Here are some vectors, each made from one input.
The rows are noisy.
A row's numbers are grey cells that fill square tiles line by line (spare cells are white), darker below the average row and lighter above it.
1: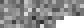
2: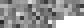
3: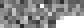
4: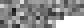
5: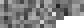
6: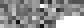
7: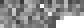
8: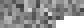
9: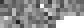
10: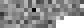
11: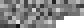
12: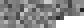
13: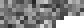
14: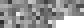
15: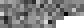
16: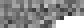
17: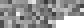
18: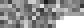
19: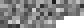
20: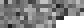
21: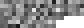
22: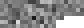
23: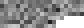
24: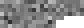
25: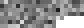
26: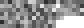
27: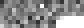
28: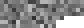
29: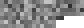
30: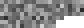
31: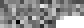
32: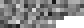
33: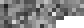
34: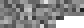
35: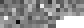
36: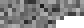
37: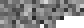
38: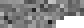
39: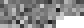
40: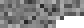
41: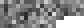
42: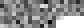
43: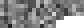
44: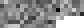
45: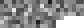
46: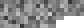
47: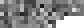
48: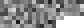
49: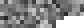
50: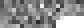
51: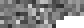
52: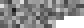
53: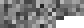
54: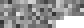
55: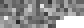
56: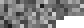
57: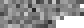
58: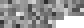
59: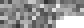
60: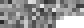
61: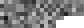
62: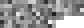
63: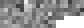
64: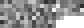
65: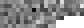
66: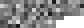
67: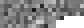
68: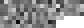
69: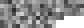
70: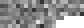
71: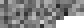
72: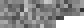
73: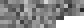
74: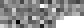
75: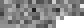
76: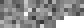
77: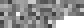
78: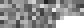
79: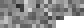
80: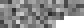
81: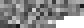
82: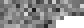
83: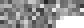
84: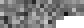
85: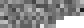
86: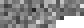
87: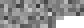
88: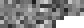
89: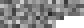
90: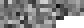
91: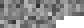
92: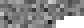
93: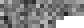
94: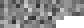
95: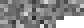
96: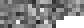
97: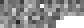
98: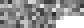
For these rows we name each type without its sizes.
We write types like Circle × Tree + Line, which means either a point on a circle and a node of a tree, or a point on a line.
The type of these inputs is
(Bool × Circle + Unit) × Line.
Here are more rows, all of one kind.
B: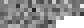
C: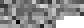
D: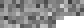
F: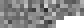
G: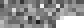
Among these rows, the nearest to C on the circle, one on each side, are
B and F.
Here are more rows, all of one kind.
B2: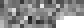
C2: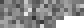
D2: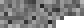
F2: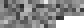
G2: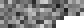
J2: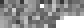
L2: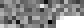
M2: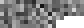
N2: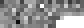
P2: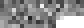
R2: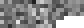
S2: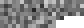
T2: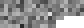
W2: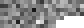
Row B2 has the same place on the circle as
D2, M2, P2 and R2.
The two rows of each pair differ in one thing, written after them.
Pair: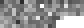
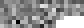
the true/false value
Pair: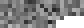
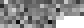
the place on the line
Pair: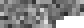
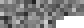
the true/false value
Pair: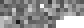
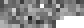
the place on the circle
